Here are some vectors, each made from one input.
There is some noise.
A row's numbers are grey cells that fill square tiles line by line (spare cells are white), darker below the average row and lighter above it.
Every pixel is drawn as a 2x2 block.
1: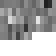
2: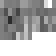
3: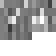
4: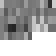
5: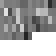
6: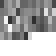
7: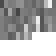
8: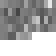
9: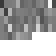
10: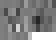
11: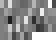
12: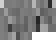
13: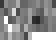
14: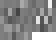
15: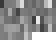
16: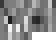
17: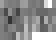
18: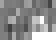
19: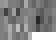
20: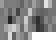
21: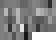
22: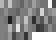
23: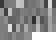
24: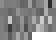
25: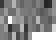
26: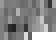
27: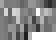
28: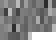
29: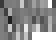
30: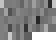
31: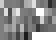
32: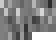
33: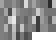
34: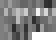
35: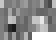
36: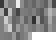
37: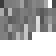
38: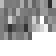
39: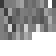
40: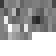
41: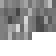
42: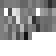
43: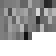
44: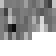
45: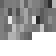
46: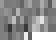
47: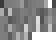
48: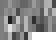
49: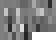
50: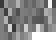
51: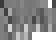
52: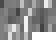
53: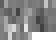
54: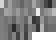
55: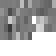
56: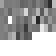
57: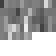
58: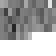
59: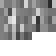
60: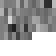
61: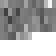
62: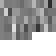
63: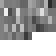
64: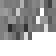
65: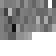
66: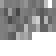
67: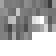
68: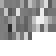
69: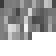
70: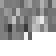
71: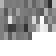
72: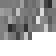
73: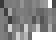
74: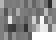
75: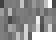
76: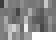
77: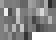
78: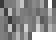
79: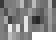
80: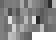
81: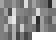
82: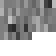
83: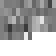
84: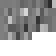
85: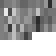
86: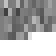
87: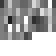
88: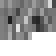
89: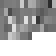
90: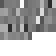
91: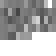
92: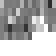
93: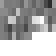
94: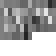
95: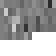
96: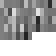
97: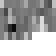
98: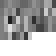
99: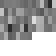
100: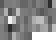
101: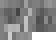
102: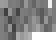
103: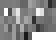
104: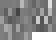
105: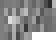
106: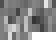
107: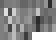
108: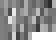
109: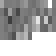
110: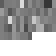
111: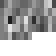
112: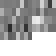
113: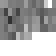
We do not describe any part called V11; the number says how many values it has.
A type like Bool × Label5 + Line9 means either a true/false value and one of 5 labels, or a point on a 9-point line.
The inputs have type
Line8 × (Line10 + V11).
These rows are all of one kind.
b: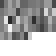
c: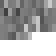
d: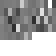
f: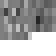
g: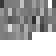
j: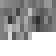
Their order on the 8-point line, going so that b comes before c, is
b, j, f, d, g, c.
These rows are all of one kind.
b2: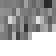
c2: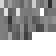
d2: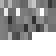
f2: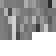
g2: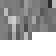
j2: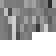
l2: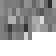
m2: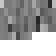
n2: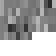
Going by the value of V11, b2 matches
f2 and j2.
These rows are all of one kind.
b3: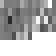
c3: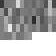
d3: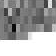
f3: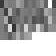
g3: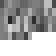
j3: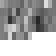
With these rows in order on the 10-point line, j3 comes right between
b3 and g3.
